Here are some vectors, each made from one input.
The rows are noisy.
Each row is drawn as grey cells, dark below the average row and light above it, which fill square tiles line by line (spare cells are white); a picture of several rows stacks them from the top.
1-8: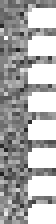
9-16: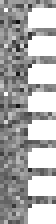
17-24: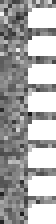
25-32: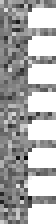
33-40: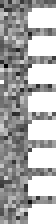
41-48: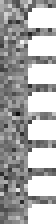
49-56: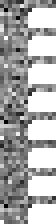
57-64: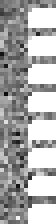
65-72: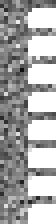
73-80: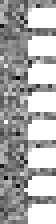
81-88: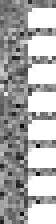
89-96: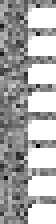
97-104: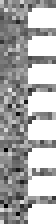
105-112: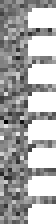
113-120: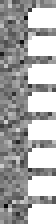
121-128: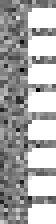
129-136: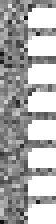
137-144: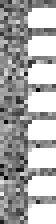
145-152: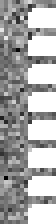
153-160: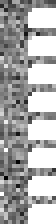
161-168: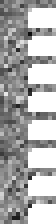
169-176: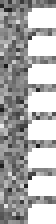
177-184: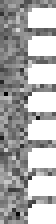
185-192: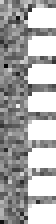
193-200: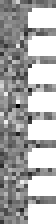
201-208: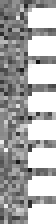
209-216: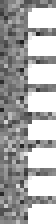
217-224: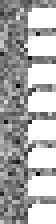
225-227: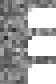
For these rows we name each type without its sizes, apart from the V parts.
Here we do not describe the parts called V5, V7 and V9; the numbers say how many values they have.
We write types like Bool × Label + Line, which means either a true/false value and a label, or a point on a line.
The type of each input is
((Bool × Bool × Bool + V9) × V7 + Tree × V5) × Tree.
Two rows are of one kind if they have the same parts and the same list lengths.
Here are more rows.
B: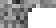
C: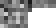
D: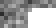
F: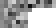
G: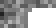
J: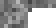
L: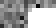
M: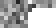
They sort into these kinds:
B, M
C, F, G, J, L
D

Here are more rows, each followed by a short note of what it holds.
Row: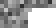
a node of a tree, three true/false values and a value of V7
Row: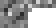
a node of each of two trees and a value of V5
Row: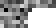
a node of each of two trees and a value of V5
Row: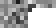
a node of each of two trees and a value of V5
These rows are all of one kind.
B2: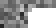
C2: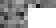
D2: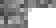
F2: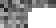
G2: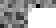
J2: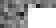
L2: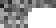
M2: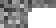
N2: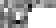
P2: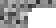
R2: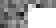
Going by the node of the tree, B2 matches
C2, J2 and R2.
